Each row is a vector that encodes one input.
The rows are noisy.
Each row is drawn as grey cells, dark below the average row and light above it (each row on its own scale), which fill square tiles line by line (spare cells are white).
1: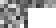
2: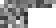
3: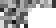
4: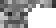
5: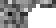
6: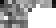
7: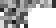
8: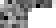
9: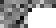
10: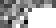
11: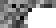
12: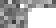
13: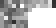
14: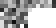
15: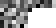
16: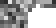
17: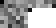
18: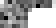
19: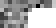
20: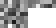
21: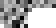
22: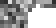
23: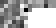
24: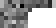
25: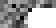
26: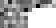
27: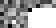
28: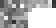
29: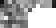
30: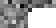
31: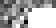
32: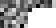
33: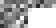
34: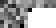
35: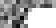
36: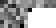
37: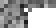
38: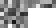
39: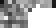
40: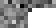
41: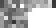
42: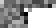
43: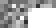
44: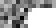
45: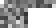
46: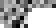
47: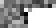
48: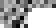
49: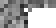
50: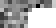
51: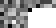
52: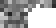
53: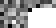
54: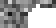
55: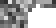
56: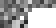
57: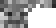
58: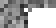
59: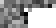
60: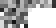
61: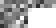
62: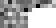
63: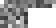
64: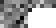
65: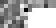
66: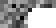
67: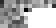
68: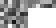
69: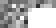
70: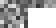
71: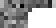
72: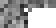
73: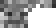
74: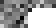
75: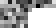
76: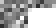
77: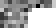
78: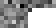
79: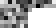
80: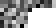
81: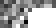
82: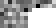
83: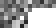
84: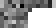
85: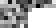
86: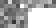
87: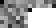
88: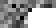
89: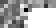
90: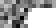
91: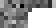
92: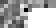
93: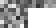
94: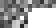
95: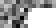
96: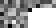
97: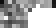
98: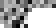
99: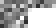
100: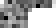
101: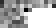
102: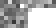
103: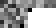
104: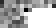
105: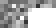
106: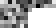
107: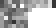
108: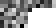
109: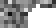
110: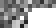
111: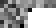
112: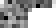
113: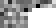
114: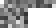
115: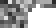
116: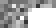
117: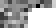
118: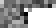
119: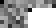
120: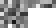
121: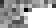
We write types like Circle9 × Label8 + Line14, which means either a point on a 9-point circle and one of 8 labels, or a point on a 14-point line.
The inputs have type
Bool × Bool × Bool × Bool × Bool.
